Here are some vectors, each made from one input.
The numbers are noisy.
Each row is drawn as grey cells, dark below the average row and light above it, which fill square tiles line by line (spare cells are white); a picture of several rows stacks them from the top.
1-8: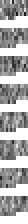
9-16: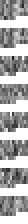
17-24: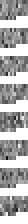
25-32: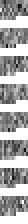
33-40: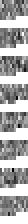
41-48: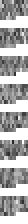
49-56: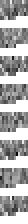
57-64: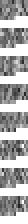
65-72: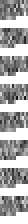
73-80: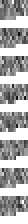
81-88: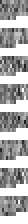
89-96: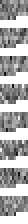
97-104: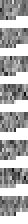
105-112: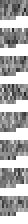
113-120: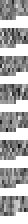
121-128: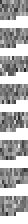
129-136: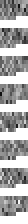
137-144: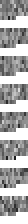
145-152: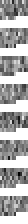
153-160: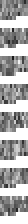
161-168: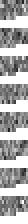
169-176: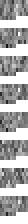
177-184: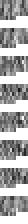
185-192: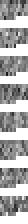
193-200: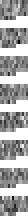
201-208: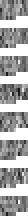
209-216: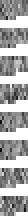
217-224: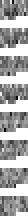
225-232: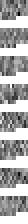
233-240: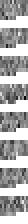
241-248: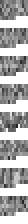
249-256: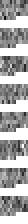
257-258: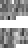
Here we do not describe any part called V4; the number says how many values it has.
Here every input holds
a point on a 6-point line and a node of a 9-node tree, together with either a point on a 12-point line, or a value of V4.
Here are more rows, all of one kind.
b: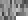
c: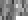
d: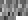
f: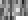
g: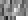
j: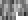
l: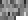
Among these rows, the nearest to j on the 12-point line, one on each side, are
c and f.
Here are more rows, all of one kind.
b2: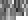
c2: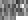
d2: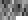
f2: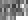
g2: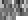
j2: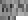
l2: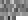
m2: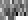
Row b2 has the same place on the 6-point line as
d2 and l2.
